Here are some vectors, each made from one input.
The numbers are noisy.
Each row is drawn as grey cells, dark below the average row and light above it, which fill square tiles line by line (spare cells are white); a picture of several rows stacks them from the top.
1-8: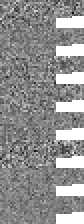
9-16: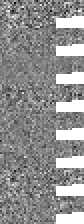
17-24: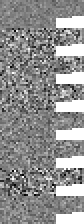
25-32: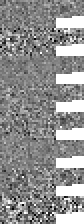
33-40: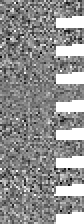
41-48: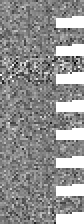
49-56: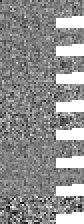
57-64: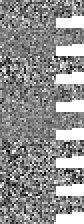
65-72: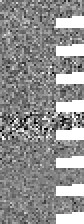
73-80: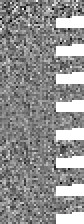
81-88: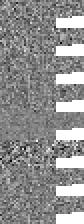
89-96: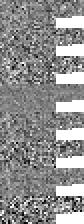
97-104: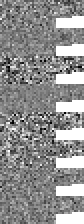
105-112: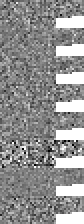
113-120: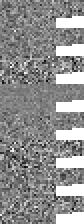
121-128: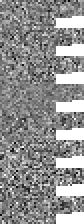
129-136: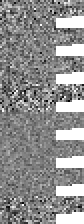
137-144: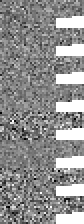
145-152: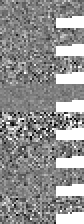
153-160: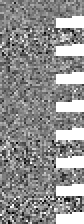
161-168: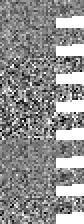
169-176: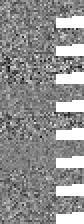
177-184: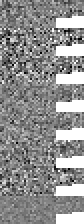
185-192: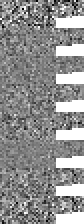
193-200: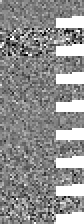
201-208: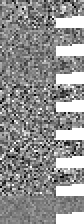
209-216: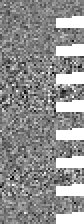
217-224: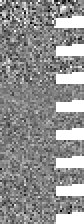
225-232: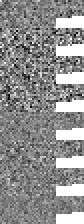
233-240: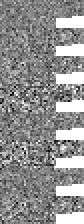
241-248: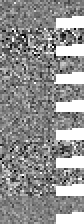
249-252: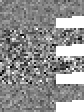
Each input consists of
either a point on a 9-point circle and a true/false value, or a point on a 19-point circle, or a fixed value.
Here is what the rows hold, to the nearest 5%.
About 25% of them hold a point on a 9-point circle and a true/false value. About 70% of them hold a point on a 19-point circle. The rest hold a fixed value.
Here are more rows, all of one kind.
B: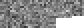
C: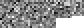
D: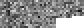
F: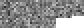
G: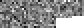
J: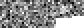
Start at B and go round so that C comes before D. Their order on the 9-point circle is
B, G, F, J, C, D.
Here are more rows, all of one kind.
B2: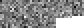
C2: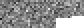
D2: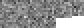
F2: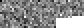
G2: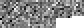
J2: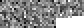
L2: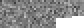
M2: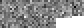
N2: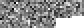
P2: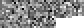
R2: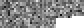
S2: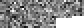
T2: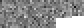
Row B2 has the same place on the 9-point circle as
N2 and T2.
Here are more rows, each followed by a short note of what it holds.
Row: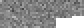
a point on a 19-point circle
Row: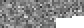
a fixed value
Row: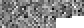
a point on a 19-point circle
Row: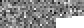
a point on a 9-point circle and a true/false value
